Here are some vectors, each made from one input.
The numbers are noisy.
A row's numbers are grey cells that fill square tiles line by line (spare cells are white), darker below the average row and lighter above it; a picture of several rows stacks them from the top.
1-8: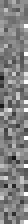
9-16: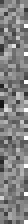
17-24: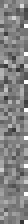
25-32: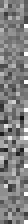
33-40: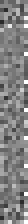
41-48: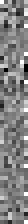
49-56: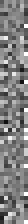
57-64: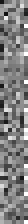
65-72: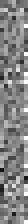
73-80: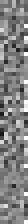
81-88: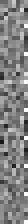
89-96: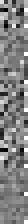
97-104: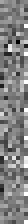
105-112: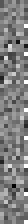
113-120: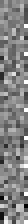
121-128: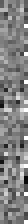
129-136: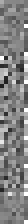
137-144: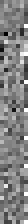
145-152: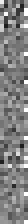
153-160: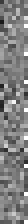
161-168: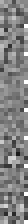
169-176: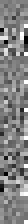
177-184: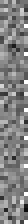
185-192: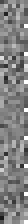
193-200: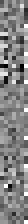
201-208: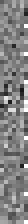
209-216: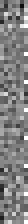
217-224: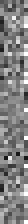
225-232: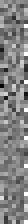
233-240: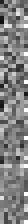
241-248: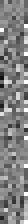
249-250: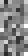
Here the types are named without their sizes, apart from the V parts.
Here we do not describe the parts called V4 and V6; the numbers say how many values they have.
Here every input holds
either a point on a line, or four true/false values, a value of V4 and a value of V6.
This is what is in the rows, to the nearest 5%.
About 20% of them hold a point on a line. The rest hold four true/false values, a value of V4 and a value of V6.
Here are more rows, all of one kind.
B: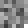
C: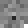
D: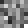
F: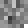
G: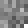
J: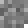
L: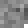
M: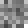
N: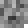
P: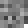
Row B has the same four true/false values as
L and M.
